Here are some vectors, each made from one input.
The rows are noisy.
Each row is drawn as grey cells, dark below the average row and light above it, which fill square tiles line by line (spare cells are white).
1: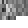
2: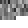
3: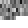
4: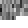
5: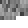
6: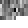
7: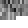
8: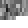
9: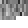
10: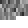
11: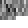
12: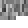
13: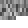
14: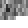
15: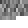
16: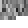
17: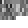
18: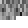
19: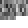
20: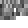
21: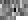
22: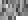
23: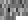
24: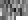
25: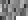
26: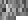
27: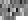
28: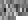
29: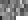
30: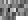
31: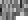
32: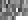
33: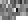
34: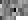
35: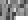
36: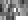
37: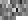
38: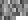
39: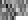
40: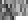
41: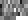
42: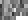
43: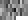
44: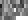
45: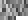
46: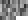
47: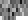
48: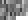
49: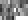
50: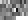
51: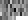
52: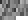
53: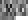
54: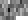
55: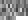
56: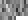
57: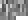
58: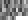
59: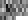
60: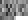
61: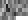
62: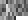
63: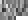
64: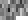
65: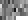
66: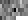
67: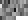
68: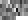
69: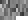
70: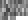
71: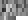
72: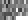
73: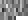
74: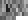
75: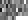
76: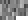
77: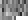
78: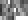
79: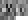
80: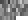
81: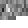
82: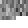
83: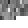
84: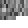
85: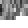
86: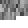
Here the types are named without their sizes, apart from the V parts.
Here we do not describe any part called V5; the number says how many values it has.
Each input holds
a true/false value, together with either a node of a tree, or a value of V5.
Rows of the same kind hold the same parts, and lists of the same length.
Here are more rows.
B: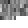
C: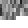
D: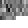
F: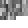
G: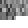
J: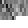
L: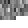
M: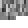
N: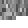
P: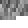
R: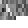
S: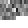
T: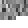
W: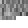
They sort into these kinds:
B, L, M, N, P, R, T, W
C, D, F, G, J, S

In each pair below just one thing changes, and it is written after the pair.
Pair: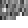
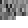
the node of the tree
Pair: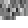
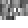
the node of the tree
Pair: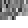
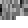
the true/false value
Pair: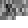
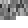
the true/false value
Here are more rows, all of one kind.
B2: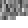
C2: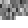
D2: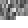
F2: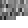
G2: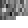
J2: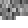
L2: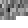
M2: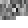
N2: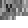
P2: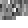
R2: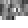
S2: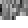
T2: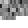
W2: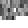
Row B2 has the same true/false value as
F2, G2 and N2.
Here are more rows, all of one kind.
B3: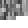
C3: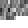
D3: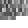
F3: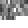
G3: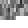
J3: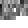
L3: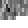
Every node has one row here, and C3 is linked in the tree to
F3 and G3.
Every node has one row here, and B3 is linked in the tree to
L3.
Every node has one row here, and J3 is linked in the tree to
D3.
